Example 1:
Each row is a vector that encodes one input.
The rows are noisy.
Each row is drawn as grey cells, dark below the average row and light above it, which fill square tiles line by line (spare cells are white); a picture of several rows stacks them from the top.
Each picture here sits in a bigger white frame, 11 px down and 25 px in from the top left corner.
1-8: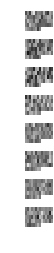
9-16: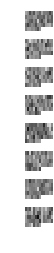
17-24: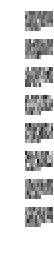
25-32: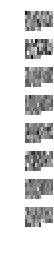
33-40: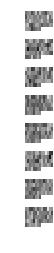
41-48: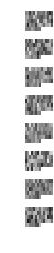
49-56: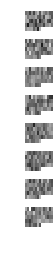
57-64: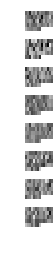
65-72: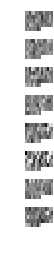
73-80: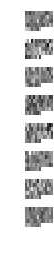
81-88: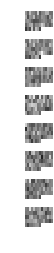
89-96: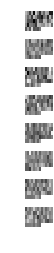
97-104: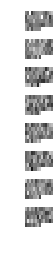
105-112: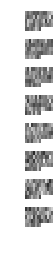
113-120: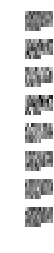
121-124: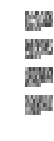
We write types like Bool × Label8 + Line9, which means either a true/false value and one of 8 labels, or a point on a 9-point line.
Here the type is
(Line5 + Line8) × (Tree9 + Unit).
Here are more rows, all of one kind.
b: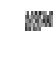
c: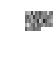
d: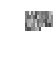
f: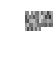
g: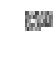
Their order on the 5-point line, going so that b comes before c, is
g, f, d, b, c.
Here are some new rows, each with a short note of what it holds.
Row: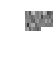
a point on a 5-point line
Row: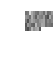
a point on a 5-point line and a node of a 9-node tree
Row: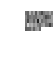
a point on a 5-point line and a node of a 9-node tree
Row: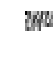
a point on a 5-point line and a node of a 9-node tree
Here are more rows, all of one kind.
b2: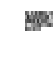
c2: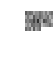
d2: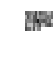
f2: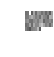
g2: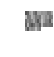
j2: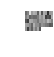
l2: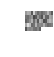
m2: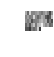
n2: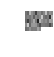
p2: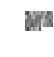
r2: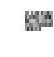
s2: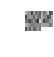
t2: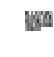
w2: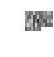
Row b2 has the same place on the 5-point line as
c2, f2, l2 and s2.
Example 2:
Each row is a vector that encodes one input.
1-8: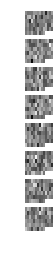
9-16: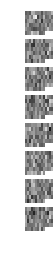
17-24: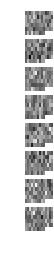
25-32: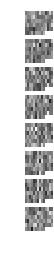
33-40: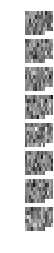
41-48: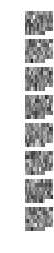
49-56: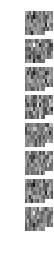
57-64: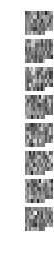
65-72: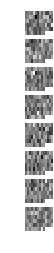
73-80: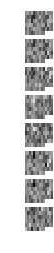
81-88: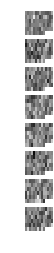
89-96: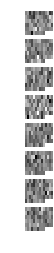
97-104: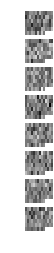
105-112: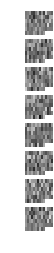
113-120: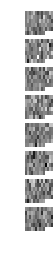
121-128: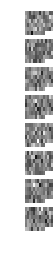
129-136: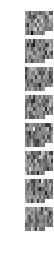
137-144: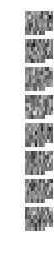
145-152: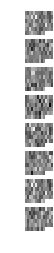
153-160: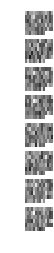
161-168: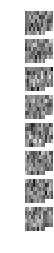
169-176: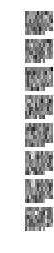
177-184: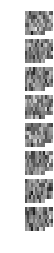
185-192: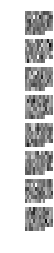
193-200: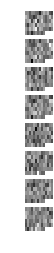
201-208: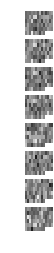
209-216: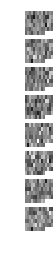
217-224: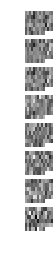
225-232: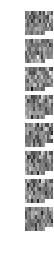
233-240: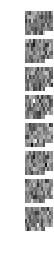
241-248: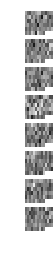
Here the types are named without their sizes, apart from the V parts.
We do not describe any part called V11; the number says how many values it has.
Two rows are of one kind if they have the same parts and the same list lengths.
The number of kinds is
2.
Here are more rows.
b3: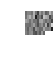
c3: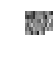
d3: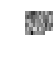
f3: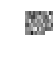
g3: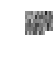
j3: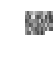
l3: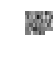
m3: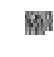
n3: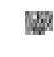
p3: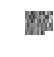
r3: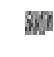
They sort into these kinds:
b3, g3, j3, l3, m3, n3, r3
c3, d3, f3, p3

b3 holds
a point on a line and a value of V11.
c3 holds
a label.
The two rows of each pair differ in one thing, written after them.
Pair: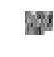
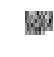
the place on the line
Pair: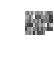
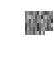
the value of V11
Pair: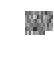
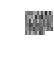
the value of V11
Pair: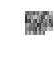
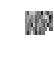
the value of V11
